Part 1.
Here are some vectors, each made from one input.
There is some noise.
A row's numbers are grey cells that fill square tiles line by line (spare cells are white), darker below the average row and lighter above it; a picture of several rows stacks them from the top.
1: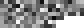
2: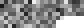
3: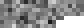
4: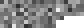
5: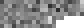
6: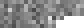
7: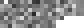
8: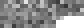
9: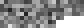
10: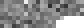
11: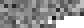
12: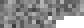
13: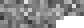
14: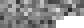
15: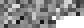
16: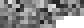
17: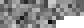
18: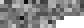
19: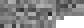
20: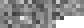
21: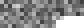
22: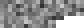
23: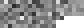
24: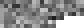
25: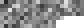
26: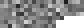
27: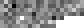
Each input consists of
a point on each of two 6-point lines.
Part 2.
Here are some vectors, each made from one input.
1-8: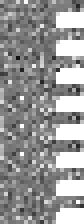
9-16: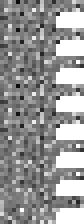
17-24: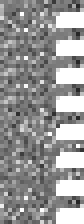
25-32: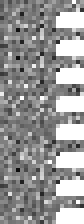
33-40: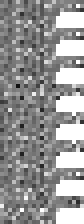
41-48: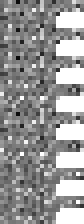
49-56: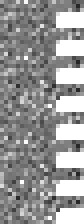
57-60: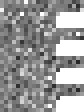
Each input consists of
a point on an 8-point circle.
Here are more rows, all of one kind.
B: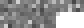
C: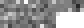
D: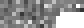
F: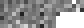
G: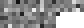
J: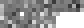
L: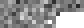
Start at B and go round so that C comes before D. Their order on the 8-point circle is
B, C, J, L, G, F, D.
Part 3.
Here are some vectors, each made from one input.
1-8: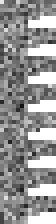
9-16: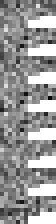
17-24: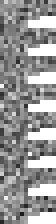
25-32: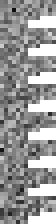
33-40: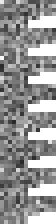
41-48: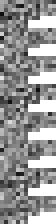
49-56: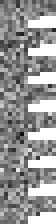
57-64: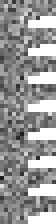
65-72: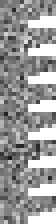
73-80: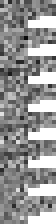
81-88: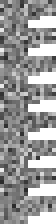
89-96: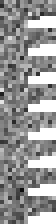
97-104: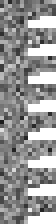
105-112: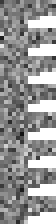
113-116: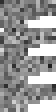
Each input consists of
a point on a 15-point line.
